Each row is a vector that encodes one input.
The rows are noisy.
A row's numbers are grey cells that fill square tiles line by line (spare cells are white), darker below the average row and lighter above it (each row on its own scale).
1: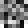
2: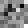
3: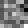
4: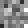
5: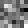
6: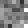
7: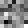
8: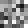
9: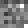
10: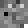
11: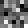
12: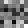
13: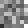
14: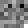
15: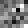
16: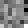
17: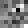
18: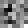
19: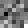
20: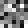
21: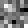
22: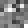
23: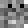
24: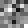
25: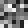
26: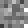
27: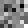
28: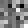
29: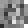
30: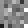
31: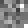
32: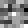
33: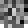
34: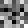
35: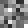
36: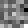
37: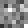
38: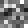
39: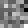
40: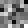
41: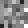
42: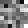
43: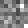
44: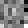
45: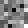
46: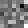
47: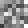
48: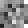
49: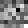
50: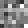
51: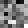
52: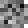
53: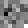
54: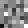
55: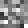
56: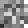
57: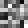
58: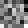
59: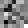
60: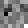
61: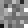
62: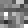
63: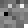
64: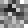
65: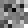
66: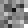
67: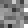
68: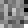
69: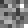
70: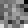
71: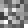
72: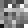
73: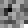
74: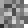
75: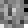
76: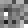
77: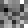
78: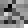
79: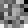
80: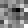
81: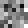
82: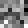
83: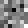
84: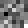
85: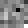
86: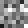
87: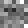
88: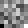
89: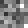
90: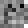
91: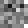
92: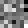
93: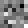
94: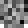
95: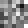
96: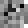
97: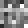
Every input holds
a point on a 10-point circle and a node of an 8-node tree.
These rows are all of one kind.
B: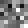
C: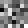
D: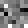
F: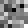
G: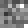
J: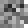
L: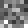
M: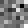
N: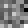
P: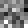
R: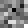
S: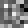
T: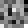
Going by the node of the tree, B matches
F, J and M.
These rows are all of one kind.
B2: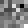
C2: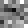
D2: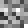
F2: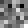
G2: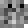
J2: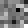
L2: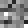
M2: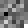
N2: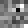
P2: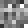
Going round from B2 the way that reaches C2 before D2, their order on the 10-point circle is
B2, G2, L2, C2, J2, N2, P2, M2, D2, F2.
